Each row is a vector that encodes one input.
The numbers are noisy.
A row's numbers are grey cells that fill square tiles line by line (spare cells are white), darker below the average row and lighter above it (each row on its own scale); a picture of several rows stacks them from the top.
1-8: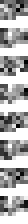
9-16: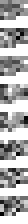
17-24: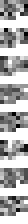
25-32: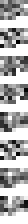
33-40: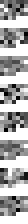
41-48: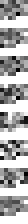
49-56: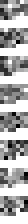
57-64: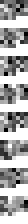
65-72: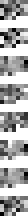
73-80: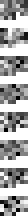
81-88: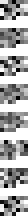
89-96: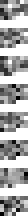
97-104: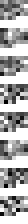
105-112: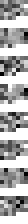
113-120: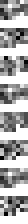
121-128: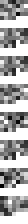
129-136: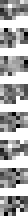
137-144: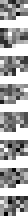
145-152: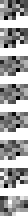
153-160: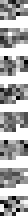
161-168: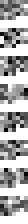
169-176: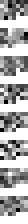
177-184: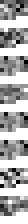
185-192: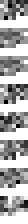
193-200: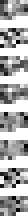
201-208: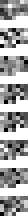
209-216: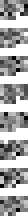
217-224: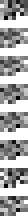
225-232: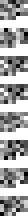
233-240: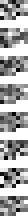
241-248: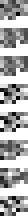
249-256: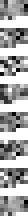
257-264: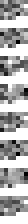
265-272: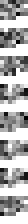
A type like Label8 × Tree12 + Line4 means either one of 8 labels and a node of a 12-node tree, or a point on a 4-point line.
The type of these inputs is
Line11 + Line17.
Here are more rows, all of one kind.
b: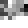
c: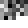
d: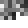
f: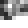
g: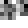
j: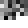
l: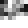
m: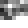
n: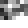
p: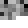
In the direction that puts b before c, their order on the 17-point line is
n, m, f, l, b, p, g, d, j, c.
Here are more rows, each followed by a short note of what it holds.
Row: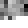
a point on a 17-point line
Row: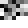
a point on an 11-point line
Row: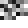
a point on an 11-point line
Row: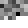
a point on an 11-point line
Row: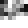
a point on a 17-point line
